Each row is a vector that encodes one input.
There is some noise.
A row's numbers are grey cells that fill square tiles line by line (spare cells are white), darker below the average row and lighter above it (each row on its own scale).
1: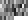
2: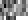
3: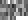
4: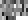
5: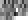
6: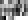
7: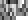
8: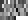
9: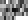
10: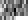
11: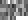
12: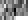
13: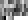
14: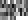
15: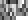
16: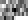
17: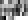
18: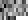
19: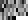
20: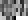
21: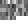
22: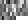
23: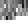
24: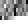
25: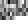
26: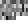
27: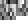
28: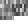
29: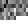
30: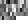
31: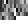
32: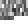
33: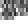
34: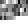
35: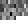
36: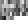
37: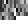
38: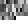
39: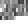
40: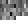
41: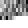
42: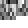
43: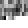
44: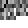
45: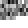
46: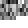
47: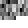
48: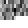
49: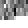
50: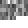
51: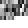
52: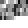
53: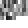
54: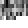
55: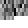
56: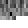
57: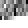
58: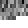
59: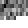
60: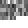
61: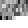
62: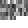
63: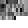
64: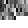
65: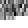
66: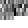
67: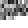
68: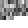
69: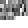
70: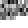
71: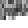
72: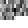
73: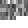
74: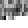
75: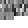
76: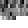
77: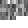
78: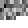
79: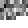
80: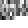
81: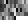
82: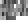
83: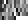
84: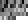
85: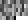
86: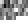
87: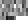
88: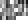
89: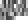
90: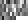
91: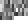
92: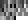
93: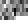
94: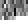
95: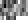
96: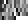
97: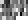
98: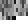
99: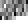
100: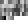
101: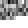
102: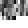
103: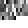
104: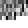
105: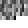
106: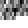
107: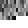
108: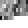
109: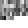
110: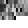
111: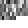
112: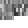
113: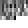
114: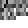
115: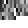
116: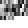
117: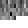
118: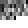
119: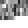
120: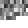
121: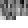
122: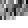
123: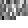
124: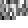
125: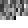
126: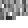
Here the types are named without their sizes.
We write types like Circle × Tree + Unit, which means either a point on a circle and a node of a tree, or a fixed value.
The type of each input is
List(Line).
